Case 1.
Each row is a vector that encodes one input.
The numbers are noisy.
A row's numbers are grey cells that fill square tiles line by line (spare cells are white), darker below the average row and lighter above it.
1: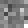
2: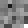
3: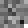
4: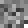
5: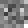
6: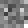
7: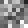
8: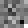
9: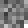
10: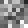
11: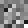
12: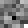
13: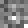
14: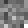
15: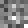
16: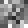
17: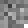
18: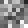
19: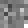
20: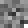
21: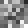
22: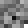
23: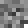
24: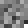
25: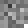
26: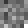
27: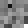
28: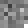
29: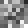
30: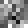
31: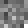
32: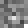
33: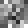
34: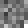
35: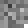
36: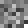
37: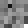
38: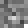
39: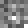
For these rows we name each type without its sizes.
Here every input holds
either a point on a circle, or a fixed value.
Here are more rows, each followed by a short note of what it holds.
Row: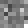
a point on a circle
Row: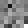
a point on a circle
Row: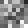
a fixed value
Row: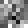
a fixed value
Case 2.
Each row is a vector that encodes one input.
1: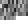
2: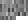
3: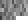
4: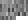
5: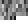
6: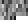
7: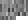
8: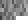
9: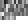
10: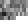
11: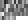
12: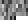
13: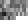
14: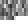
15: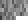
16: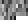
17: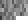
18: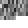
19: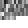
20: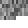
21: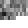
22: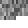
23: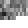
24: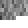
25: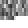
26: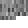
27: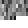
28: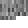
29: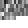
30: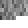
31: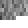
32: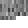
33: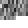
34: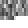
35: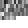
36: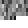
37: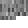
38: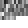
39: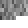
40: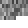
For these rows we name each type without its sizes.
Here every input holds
a node of a tree.
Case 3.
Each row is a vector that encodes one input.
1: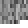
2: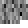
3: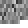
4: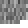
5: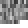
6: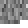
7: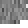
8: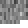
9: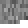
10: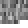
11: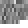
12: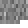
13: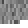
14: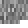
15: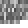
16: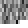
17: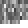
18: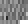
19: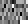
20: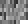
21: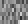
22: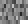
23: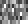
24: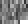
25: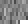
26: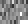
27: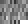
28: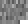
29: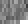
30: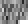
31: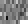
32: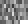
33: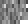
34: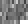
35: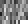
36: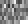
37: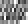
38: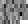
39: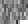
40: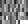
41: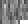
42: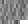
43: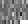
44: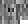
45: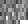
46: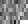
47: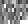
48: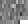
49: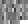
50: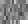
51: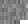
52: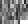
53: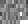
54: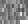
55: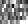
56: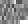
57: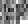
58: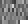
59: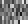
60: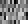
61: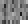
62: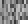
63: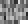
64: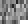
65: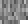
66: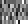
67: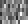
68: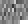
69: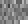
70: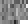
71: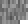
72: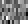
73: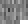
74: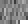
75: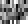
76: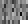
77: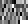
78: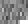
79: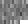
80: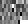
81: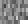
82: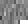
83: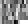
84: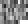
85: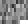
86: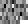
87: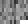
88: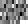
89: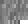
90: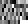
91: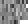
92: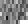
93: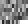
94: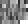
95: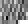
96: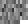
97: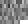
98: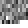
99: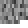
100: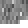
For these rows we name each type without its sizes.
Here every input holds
either a fixed value, or a node of a tree.
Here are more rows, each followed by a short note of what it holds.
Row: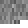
a node of a tree
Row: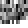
a fixed value
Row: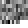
a fixed value
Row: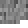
a node of a tree
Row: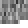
a node of a tree
